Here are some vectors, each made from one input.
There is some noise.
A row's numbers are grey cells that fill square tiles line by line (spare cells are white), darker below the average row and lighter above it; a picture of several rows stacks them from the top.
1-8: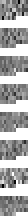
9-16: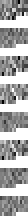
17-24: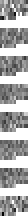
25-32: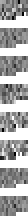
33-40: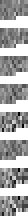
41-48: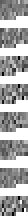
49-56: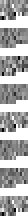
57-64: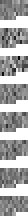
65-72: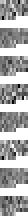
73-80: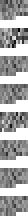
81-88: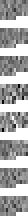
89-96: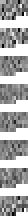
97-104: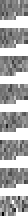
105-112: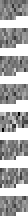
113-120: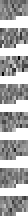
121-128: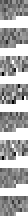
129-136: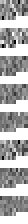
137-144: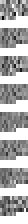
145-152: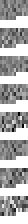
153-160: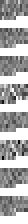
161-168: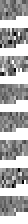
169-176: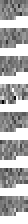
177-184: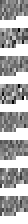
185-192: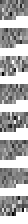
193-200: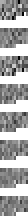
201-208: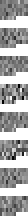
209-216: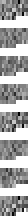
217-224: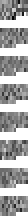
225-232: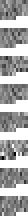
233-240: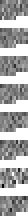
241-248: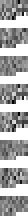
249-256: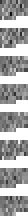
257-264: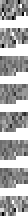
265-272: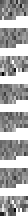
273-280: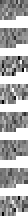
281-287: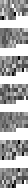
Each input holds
either a point on an 11-point line, or a list of up to two points on a 7-point line.
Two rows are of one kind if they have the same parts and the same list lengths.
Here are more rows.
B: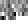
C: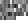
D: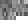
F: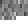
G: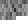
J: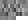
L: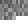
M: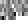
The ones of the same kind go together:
B, M
C
D, F, L
G, J

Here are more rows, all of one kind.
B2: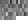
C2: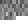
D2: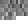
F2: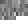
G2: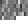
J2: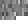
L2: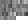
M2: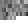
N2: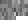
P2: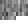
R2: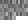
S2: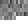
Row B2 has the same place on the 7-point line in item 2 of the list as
D2, J2, L2 and S2.
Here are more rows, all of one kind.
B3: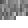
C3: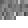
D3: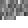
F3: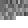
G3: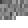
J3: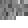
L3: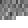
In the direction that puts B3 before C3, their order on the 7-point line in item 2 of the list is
B3, G3, L3, J3, C3, D3, F3.
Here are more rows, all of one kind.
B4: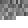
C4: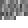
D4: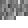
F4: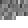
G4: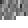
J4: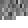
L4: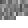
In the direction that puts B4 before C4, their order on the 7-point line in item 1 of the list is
B4, J4, F4, G4, L4, C4, D4.
